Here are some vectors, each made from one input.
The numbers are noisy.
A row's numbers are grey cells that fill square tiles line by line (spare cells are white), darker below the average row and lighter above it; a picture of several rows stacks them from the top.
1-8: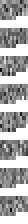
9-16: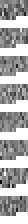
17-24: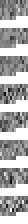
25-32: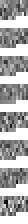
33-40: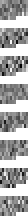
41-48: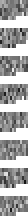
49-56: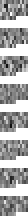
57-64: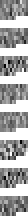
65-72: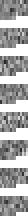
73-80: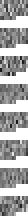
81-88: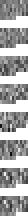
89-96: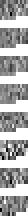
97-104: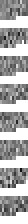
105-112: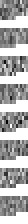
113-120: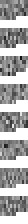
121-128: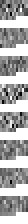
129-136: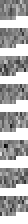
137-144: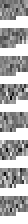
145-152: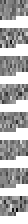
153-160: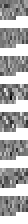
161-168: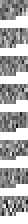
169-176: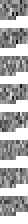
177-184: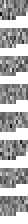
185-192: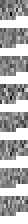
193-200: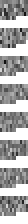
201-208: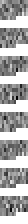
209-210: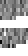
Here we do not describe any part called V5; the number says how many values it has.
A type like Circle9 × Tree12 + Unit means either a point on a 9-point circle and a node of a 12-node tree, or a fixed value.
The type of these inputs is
Bool × (Line7 + List2(V5)).
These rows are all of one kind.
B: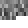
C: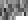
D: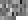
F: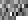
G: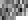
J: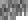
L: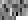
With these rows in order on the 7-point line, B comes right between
F and L.
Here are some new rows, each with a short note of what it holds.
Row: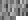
a true/false value, together with a list of two items
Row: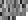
a true/false value, together with the empty list
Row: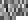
a true/false value, together with a list of two items
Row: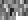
a true/false value, together with a list of one item
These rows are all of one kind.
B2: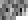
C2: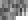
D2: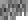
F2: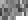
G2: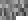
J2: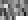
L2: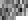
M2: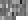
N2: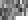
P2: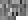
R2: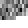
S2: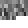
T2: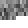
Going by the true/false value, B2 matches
C2, D2, M2 and P2.
